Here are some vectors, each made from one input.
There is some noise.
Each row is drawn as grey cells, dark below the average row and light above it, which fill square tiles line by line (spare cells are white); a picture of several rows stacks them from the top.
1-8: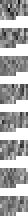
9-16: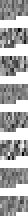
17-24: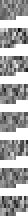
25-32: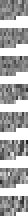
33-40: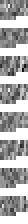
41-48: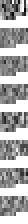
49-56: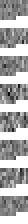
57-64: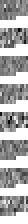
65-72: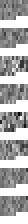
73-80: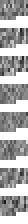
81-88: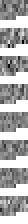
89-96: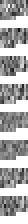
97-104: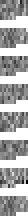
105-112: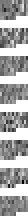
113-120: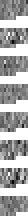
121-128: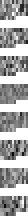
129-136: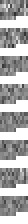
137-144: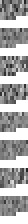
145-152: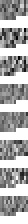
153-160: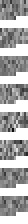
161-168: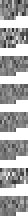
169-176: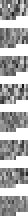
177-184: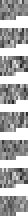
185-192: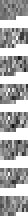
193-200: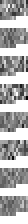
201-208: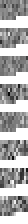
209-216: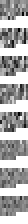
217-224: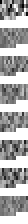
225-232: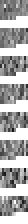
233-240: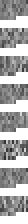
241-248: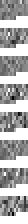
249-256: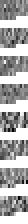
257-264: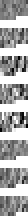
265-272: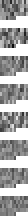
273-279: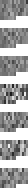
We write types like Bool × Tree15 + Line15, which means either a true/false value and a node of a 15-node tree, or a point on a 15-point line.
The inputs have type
Bool × Bool × Bool × Bool + Tree15 + Unit.
